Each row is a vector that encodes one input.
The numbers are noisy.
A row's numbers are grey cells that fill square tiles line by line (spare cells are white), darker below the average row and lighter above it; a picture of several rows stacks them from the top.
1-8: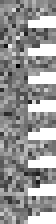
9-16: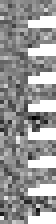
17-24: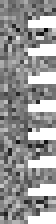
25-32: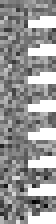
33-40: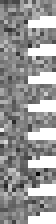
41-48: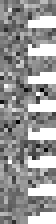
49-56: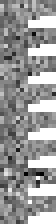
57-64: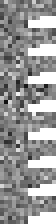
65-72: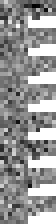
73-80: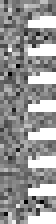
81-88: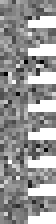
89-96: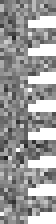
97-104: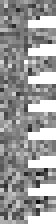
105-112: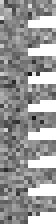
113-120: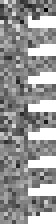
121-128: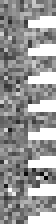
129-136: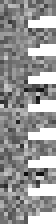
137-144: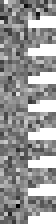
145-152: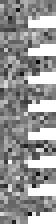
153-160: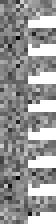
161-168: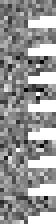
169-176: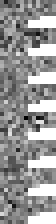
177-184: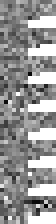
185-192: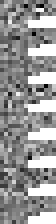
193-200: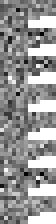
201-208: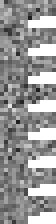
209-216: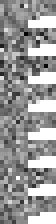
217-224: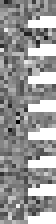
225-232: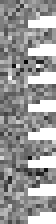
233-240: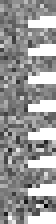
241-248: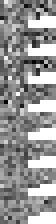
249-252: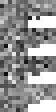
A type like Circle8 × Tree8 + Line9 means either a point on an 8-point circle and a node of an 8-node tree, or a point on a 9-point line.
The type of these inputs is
((Bool × Bool × Bool + Line5) × Line8 + Tree10) × Line5.
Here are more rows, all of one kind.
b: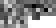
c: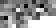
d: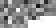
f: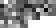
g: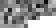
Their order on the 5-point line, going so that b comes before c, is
f, b, g, d, c.
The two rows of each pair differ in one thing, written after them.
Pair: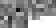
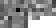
one of the three true/false values
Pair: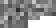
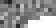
the place on the 5-point line
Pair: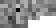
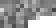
one of the three true/false values
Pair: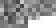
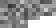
the place on the 8-point line
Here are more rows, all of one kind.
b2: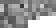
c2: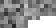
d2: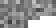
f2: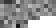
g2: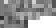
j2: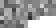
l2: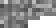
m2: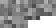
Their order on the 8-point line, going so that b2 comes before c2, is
m2, j2, l2, d2, f2, g2, b2, c2.
